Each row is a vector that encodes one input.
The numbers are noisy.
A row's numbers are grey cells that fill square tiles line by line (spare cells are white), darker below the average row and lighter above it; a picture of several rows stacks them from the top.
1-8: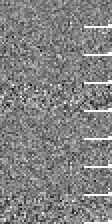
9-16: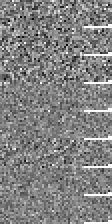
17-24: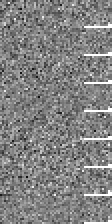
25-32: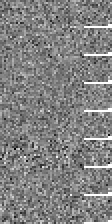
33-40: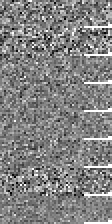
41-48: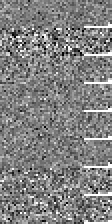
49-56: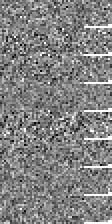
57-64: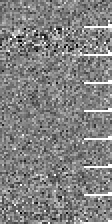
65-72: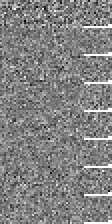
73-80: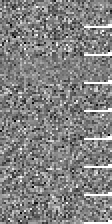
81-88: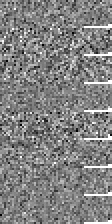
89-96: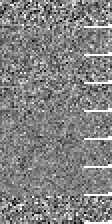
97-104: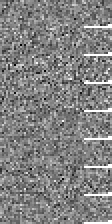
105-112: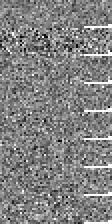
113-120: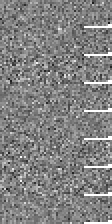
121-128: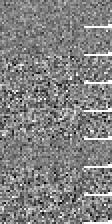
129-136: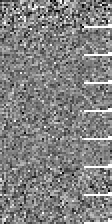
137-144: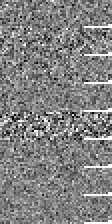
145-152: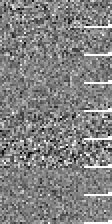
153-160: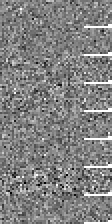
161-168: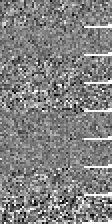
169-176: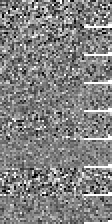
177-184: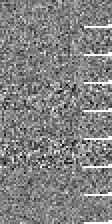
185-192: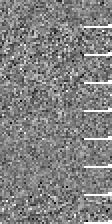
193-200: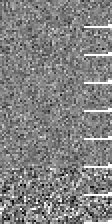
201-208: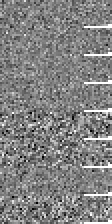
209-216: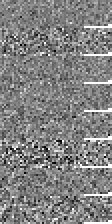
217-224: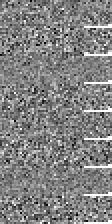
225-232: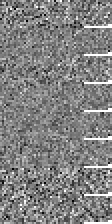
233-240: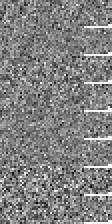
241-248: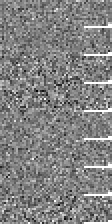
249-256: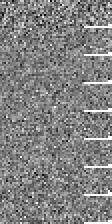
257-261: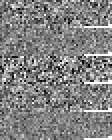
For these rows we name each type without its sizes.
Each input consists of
a label, together with either two labels, or a point on a line.
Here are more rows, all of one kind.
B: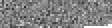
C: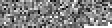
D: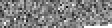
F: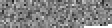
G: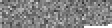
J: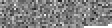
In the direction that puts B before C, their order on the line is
J, B, F, D, G, C.
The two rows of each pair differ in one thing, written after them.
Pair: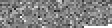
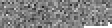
the label
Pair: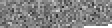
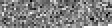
the label
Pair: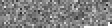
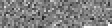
the place on the line
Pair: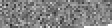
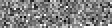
the label
